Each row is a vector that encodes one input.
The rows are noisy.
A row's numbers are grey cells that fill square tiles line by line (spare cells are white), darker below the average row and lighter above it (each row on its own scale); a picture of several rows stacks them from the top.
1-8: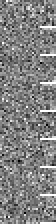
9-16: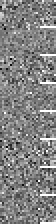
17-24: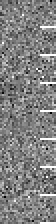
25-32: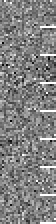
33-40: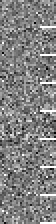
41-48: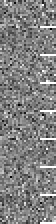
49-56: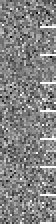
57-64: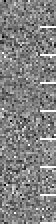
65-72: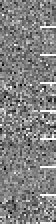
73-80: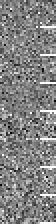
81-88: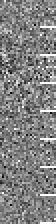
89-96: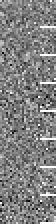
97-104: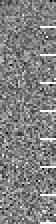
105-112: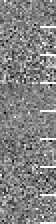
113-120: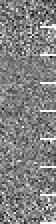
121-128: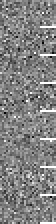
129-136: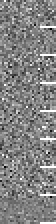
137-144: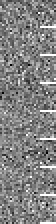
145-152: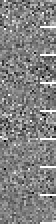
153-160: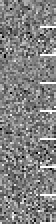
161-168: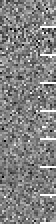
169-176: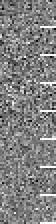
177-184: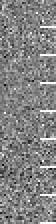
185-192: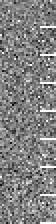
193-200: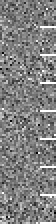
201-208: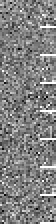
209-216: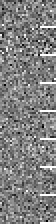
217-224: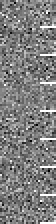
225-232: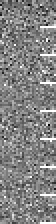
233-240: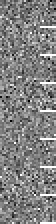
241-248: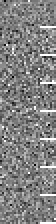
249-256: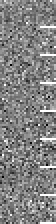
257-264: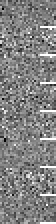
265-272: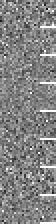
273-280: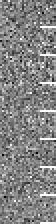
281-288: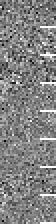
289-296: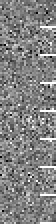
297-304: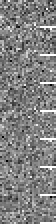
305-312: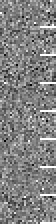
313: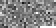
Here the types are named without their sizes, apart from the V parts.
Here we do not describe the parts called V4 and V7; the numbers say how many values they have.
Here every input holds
either a point on a circle, a true/false value and a value of V7, or a value of V4.
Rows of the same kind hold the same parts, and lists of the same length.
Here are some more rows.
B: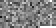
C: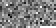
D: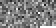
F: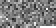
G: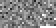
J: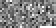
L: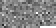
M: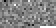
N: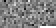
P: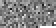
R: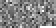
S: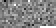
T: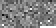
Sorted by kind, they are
B, C, D, F, L, T
G, J, M, N, P, R, S

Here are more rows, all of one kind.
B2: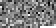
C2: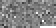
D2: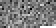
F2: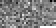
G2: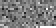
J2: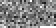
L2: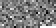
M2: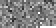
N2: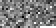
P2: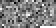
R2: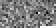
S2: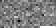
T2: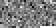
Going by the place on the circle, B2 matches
P2 and T2.
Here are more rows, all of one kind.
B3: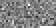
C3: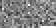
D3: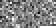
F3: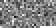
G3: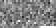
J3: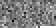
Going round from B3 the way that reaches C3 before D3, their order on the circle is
B3, C3, D3, F3, G3, J3.
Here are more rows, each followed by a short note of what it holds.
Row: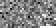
a value of V4
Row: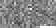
a point on a circle, a true/false value and a value of V7
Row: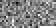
a point on a circle, a true/false value and a value of V7
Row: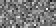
a point on a circle, a true/false value and a value of V7
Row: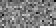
a point on a circle, a true/false value and a value of V7
